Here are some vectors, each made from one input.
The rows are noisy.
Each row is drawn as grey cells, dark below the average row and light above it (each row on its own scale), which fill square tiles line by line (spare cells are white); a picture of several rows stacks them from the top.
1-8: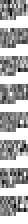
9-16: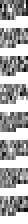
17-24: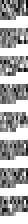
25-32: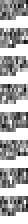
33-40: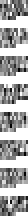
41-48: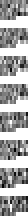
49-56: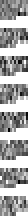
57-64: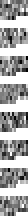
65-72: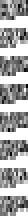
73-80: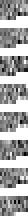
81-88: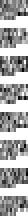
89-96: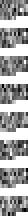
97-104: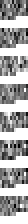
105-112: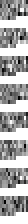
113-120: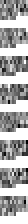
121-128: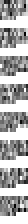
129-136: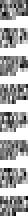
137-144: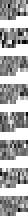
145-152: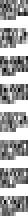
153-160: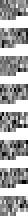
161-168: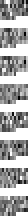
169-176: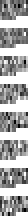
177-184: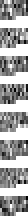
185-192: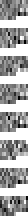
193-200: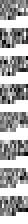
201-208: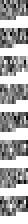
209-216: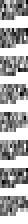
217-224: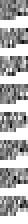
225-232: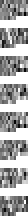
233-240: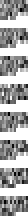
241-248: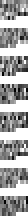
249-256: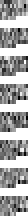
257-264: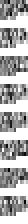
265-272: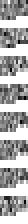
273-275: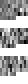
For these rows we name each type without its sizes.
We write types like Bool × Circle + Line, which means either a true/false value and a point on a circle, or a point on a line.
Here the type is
Bool × Line.
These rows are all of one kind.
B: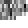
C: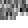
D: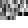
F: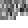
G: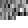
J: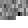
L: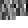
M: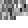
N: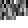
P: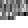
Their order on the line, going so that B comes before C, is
G, B, J, D, M, P, F, C, L, N.
